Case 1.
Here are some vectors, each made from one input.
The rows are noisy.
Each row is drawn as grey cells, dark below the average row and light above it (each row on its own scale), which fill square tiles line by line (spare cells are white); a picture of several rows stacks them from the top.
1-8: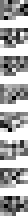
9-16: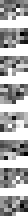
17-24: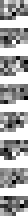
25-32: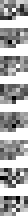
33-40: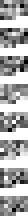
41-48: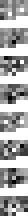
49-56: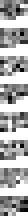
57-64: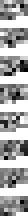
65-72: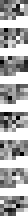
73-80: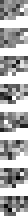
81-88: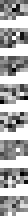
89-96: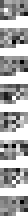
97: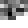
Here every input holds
a point on a 10-point circle.
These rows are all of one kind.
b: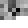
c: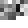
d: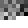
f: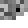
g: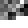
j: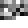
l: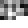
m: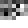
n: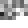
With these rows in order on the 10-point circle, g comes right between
b and j.
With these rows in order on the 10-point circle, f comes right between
b and c.
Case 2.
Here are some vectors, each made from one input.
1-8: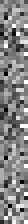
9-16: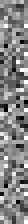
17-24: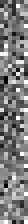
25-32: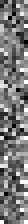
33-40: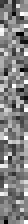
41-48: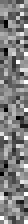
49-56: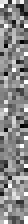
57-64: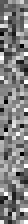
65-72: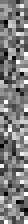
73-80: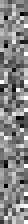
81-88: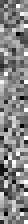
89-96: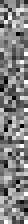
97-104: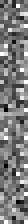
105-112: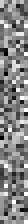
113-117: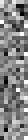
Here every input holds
a point on a 9-point line.
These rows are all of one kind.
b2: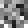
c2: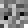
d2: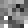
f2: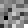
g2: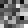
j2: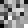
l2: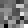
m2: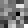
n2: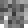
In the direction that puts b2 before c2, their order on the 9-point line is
m2, l2, g2, n2, d2, b2, c2, f2, j2.
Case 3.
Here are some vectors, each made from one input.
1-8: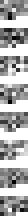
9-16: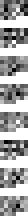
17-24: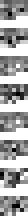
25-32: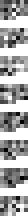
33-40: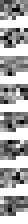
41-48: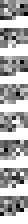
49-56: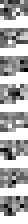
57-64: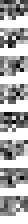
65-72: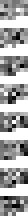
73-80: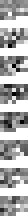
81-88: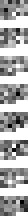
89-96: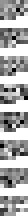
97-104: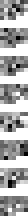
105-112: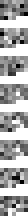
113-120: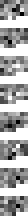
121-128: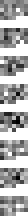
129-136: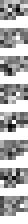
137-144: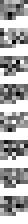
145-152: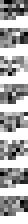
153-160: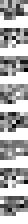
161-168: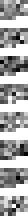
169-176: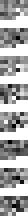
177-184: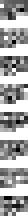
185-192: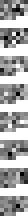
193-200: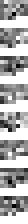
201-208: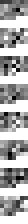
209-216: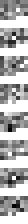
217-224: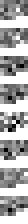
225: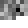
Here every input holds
a point on a 10-point circle.
